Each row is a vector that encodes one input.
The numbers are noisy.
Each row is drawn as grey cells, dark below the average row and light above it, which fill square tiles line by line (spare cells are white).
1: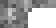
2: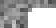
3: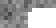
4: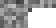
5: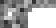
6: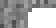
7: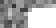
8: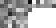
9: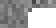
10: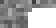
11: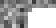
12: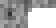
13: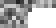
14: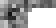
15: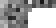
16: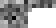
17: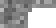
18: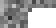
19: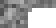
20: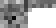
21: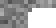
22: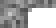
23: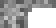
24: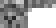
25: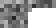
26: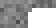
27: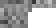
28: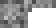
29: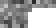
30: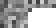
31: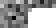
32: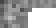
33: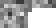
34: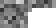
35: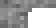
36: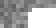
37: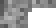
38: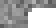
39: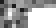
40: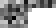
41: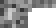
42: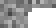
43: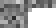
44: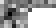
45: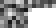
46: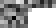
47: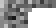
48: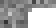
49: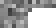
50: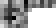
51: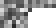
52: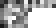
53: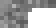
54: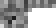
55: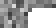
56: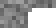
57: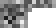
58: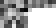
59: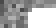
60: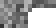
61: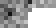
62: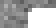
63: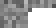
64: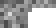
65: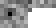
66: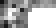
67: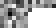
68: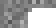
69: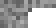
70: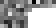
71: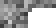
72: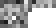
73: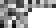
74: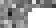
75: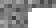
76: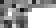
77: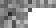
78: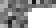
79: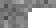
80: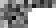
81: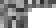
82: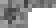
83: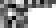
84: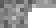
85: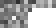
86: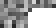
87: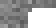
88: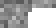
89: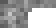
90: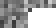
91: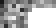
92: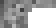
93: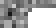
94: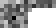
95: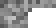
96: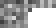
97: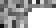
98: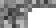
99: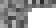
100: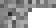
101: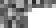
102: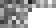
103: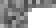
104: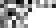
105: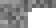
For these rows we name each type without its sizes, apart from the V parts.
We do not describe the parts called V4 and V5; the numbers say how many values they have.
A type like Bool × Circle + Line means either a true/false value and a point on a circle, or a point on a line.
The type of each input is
(Bool × V5 + V4) × Line × Line.
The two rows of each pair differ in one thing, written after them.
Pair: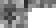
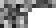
the value of V5
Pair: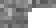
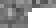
the place on one of the two lines
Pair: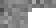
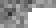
the place on one of the two lines
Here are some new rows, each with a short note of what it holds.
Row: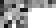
a point on each of two lines and a value of V4
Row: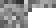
a point on each of two lines and a value of V4
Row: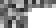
a point on each of two lines, a true/false value and a value of V5
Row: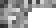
a point on each of two lines and a value of V4
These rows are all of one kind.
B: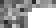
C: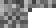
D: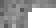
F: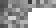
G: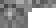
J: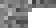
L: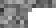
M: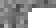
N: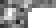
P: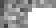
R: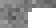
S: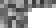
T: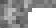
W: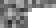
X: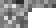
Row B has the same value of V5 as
M, N, P and W.
